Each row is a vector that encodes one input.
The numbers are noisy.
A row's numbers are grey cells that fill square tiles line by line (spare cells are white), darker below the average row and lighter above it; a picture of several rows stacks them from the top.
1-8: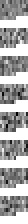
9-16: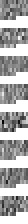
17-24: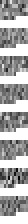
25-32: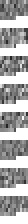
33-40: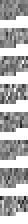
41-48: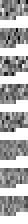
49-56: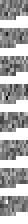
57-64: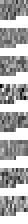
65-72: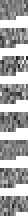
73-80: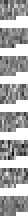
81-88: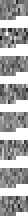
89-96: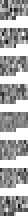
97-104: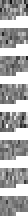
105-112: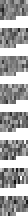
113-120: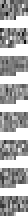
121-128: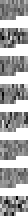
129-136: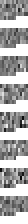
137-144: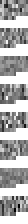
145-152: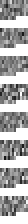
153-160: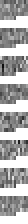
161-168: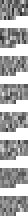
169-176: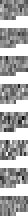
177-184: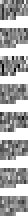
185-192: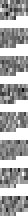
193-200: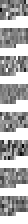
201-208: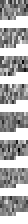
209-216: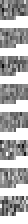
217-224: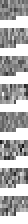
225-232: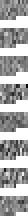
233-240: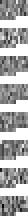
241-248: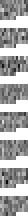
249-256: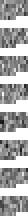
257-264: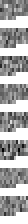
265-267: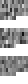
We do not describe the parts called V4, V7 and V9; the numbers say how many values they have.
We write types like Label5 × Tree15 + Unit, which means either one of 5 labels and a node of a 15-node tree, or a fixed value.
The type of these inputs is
Bool × V4 + Line8 × V7 × V9 + Tree11.
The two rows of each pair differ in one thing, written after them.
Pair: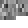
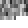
the value of V4
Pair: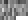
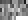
the value of V4
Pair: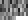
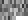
the true/false value
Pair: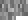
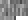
the value of V4
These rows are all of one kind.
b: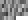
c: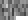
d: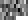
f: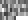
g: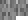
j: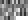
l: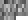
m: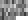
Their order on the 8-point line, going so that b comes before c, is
b, f, d, g, l, m, c, j.
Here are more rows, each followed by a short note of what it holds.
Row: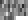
a node of an 11-node tree
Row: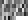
a true/false value and a value of V4
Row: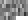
a true/false value and a value of V4
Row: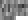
a node of an 11-node tree
